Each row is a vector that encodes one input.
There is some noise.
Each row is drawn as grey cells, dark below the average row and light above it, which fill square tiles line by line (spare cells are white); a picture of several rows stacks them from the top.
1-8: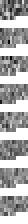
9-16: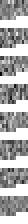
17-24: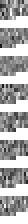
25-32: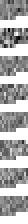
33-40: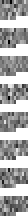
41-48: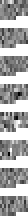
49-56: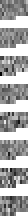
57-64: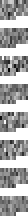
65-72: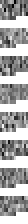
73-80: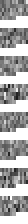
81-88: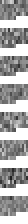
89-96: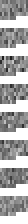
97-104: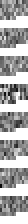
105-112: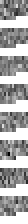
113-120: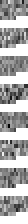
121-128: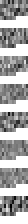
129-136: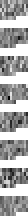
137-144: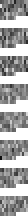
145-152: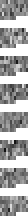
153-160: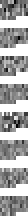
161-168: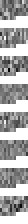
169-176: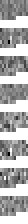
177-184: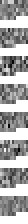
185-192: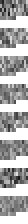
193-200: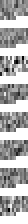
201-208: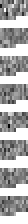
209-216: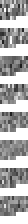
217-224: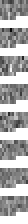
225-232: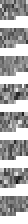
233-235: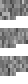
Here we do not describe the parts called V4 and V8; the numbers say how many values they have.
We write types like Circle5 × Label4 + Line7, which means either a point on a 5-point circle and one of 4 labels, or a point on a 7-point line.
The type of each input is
(Line7 + V8) × V4 + List2(Line6).
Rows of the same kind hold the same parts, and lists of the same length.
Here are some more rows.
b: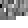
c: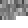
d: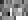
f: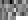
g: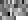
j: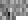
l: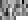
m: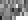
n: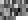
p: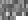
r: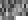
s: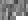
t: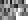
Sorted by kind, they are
b, n
c, d, g, l, t
f
j, p, r, s
m

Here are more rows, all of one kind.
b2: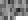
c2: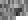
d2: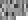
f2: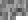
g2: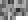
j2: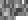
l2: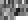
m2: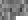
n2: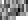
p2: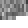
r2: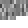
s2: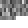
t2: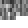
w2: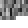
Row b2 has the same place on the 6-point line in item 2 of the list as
d2, l2, p2 and r2.
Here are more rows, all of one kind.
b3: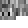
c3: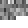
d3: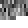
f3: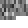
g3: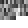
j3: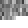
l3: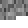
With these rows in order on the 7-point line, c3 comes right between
f3 and l3.
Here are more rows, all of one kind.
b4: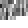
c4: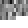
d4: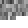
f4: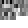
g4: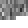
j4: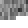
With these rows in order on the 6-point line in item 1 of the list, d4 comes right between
f4 and j4.
